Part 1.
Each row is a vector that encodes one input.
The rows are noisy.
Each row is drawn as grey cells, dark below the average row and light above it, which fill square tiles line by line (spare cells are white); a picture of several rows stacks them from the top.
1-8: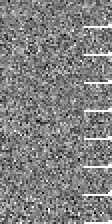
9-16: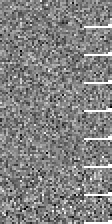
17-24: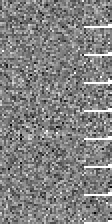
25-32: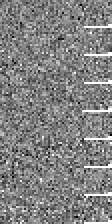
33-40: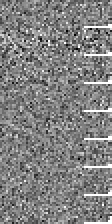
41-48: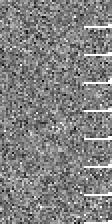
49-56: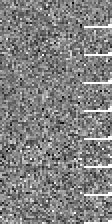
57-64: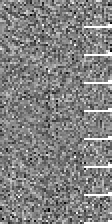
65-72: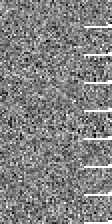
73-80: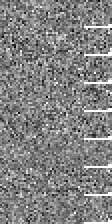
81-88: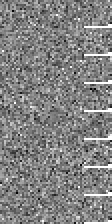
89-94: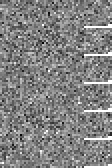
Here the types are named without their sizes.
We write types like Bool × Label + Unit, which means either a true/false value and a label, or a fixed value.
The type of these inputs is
Circle × Tree.
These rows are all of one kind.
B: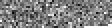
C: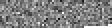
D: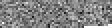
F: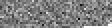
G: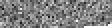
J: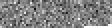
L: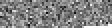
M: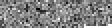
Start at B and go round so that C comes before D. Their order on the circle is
B, J, C, M, F, G, D, L.
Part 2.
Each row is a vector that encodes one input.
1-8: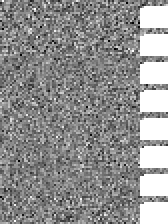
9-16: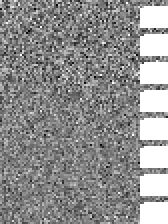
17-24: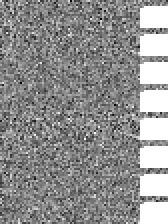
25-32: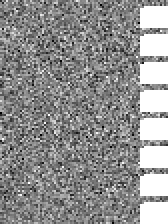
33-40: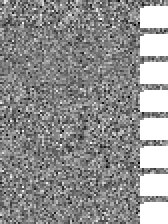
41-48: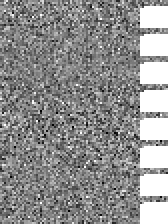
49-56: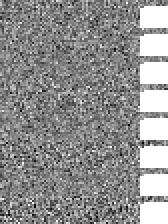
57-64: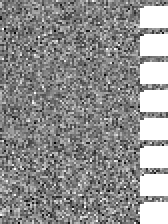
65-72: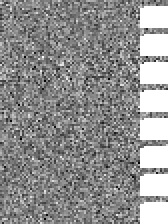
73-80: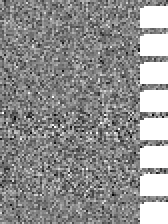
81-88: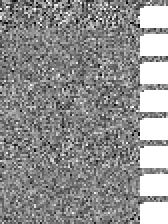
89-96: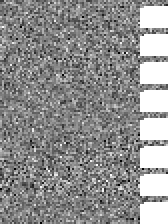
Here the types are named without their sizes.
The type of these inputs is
Circle + Tree.
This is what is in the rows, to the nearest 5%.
About 40% of them hold a point on a circle. The rest hold a node of a tree.
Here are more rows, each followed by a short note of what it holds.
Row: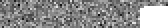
a node of a tree
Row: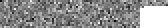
a node of a tree
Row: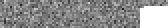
a node of a tree
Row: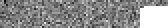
a point on a circle
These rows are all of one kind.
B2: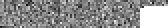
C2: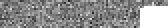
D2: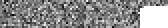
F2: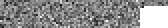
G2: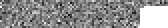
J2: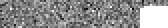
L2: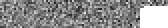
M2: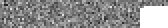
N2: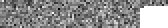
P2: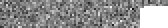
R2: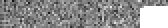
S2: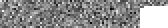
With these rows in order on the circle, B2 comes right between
N2 and R2.
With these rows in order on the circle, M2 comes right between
D2 and R2.
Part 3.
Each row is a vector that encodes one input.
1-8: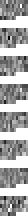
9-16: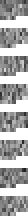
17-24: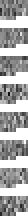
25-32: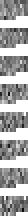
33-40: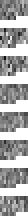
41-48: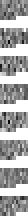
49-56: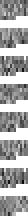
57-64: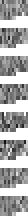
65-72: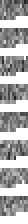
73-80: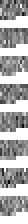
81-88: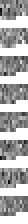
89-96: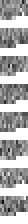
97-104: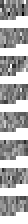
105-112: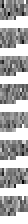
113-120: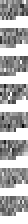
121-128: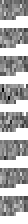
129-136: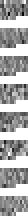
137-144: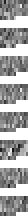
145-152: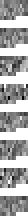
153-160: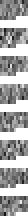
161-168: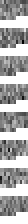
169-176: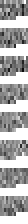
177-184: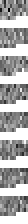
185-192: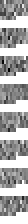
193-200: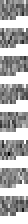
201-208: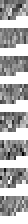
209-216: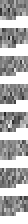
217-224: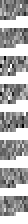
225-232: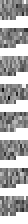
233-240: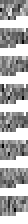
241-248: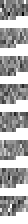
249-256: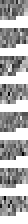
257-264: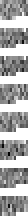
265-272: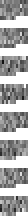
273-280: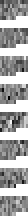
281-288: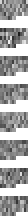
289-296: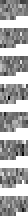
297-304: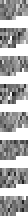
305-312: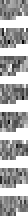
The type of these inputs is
Line7 + Line17.
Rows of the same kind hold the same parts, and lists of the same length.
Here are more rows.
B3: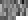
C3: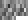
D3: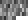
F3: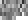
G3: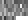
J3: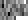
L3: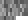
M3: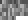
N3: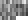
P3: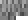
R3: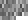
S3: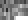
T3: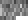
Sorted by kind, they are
B3, D3, G3, L3, M3, S3, T3
C3, F3, J3, N3, P3, R3

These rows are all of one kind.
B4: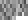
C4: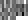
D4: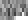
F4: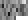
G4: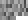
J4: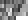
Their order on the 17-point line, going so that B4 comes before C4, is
J4, D4, B4, G4, F4, C4.
